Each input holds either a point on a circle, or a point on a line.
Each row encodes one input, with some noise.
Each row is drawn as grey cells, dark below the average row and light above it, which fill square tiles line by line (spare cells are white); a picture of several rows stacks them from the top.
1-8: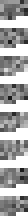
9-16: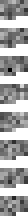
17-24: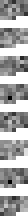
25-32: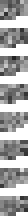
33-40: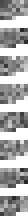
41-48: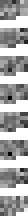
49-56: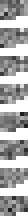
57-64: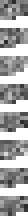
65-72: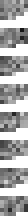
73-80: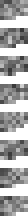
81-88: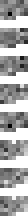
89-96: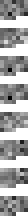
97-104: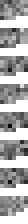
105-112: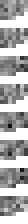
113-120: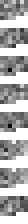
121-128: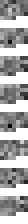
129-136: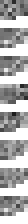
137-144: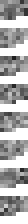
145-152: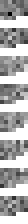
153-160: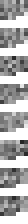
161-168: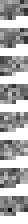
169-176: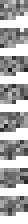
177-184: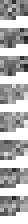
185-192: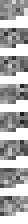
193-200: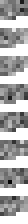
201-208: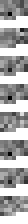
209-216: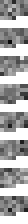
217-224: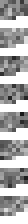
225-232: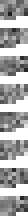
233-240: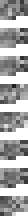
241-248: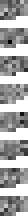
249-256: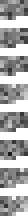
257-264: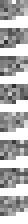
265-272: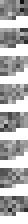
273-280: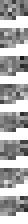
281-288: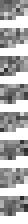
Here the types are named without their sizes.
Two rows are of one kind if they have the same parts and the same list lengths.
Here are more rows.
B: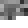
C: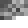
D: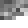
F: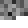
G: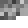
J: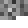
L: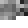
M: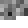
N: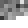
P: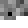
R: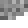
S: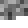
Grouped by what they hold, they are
B, F, J, L, M, P, S
C, D, G, N, R

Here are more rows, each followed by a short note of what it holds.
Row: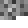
a point on a circle
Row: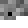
a point on a circle
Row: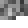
a point on a circle
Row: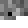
a point on a circle
